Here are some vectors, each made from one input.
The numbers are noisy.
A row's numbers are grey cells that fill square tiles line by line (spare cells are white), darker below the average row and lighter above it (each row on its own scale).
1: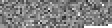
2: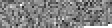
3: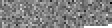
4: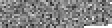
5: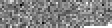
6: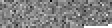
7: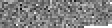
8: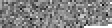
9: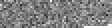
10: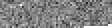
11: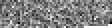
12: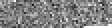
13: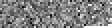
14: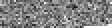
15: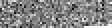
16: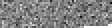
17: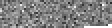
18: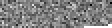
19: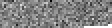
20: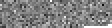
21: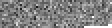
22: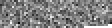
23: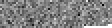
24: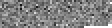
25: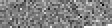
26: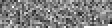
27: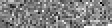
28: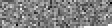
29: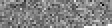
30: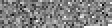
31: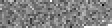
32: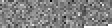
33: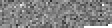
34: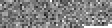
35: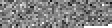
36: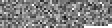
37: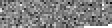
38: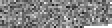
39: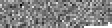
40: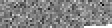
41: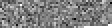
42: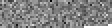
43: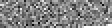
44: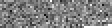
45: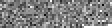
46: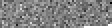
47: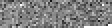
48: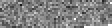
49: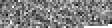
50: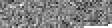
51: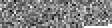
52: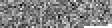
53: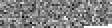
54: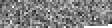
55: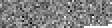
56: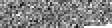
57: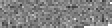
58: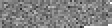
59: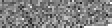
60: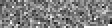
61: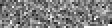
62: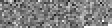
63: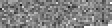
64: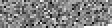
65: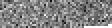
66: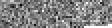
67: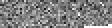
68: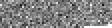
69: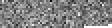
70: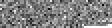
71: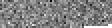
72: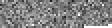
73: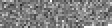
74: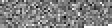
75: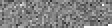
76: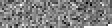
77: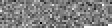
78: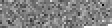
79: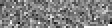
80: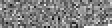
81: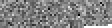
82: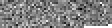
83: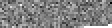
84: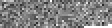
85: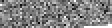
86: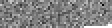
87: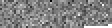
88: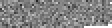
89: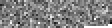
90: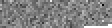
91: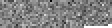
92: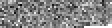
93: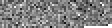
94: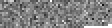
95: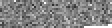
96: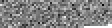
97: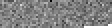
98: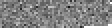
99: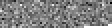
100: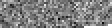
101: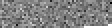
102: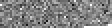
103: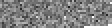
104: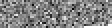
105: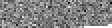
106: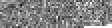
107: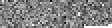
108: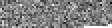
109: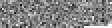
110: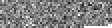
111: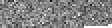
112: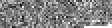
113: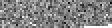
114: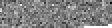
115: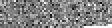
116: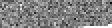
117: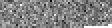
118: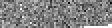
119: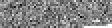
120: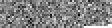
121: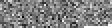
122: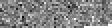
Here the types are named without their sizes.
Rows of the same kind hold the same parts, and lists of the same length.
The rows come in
3 kinds.
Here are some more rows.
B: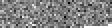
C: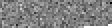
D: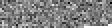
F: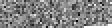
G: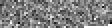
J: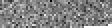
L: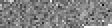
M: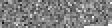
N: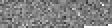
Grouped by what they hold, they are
B, C, D, J, N
F, L, M
G

